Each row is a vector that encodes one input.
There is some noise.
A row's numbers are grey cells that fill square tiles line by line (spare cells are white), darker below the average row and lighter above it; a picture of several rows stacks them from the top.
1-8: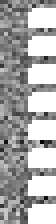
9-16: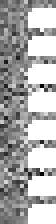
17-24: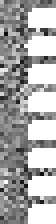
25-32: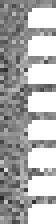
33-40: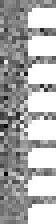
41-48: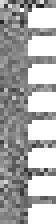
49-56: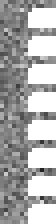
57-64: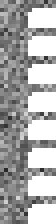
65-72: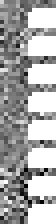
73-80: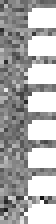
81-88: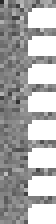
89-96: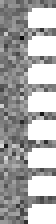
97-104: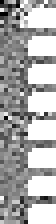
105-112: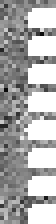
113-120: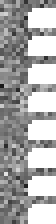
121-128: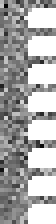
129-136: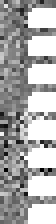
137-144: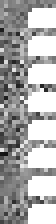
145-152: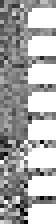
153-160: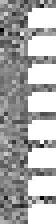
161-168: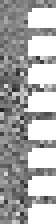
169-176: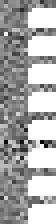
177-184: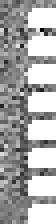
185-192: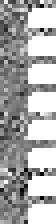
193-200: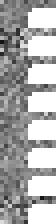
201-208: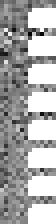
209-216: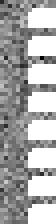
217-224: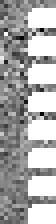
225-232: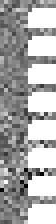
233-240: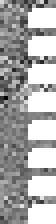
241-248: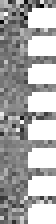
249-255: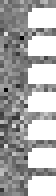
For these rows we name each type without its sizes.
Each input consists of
either a point on a circle, or a list of points on a line.
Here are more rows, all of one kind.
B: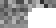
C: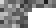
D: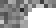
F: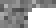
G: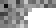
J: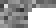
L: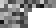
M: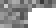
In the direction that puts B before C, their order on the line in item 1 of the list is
L, G, M, D, B, F, C, J.
